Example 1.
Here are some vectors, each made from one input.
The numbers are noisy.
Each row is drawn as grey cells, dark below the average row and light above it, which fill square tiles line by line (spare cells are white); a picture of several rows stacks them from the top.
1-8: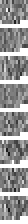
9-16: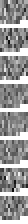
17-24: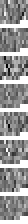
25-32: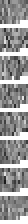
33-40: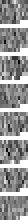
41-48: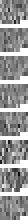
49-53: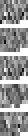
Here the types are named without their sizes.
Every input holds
either a label, or a point on a line.
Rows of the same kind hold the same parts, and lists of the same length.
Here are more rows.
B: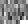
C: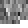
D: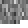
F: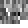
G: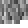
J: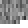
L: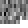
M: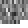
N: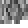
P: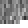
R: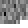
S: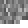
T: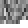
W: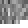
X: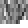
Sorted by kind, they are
B, G, N, T, X
C, D, F, J, L, M, P, R, S, W

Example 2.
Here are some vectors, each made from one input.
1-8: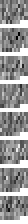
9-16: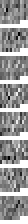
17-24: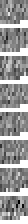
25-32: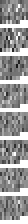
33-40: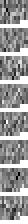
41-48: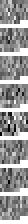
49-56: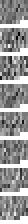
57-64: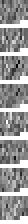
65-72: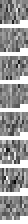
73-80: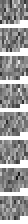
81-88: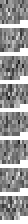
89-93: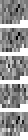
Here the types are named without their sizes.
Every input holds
a point on a line, together with either a fixed value, or a node of a tree.
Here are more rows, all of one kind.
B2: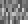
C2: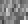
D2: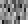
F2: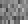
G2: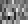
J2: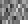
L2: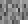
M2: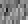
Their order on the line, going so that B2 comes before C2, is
L2, M2, J2, F2, B2, C2, D2, G2.
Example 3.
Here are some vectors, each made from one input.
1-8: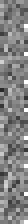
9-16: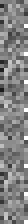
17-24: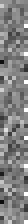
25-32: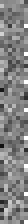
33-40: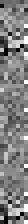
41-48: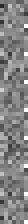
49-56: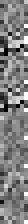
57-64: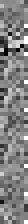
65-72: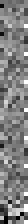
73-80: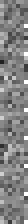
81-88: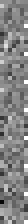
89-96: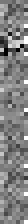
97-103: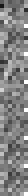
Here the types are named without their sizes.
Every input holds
a list of points on a line.
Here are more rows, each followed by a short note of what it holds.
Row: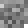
a list of one item
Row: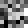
the empty list
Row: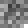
a list of one item
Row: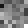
a list of two items
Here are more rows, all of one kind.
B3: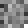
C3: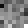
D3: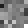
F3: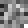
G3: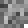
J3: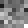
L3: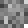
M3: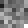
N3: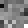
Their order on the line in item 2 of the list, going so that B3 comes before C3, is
B3, C3, F3, N3, D3, J3, M3, L3, G3.
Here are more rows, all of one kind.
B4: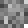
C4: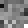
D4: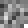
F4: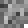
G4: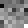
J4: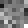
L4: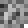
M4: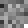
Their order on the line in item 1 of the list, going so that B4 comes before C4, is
D4, L4, F4, B4, M4, C4, J4, G4.
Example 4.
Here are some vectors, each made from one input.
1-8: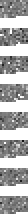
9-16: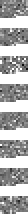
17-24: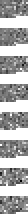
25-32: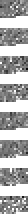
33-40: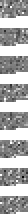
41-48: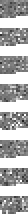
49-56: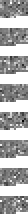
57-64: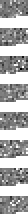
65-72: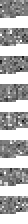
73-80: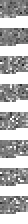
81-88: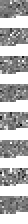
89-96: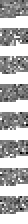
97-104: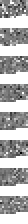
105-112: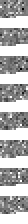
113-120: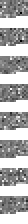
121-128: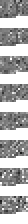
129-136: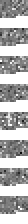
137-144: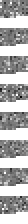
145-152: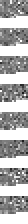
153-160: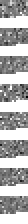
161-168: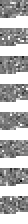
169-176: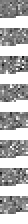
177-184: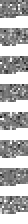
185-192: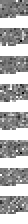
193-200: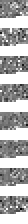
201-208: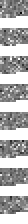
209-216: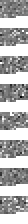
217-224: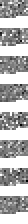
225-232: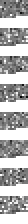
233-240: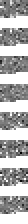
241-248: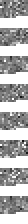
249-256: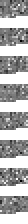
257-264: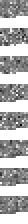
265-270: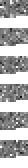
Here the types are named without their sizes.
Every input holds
a label and a point on a line.
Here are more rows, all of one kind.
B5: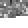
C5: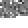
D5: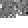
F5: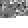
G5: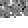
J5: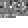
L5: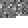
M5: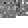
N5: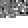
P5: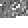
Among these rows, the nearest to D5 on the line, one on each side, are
F5 and M5.
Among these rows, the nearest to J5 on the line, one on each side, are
B5 and N5.
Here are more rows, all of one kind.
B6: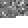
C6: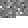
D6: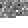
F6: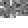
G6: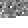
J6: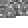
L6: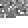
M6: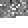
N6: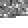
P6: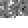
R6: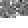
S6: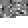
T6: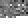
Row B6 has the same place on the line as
M6, N6 and S6.
